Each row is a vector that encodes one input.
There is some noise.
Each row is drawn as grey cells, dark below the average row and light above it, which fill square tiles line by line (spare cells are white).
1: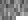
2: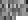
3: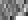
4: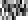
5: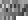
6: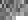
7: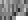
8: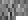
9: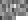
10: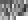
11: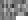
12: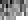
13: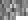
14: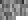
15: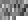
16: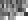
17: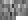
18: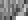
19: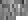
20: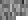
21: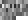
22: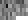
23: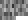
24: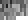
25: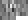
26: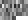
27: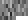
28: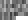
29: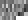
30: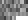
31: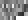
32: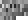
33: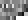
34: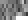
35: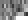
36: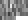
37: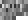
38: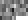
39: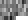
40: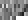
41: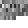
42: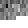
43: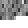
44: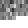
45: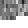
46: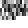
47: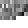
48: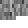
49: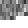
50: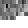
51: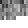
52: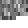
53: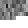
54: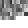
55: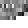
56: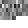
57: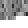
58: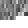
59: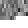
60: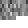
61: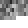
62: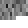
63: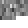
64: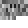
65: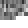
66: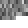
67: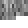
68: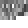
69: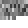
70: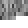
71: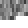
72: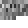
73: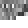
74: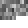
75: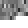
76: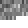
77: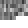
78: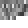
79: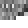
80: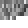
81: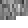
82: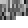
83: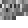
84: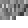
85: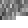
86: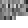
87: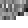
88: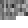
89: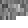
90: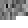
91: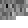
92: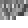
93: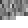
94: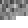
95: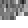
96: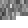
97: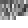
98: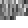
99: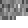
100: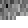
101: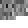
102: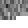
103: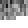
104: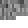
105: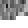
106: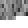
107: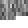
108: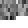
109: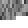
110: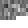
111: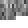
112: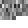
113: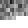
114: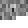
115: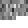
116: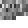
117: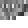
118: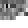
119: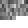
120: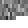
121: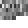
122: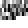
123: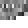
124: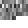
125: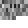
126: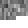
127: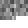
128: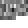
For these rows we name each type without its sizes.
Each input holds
a list of points on a line.
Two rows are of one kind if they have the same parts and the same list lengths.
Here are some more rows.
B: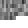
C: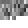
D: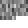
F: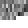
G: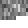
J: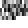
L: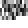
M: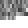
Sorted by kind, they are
B, G
C, F
D, M
J, L

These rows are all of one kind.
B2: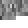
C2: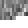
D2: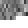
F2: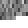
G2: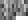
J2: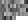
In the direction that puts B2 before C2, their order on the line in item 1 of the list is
J2, B2, F2, G2, D2, C2.
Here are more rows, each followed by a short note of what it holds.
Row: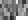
a list of two items
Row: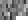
a list of two items
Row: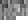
a list of two items
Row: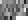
a list of three items
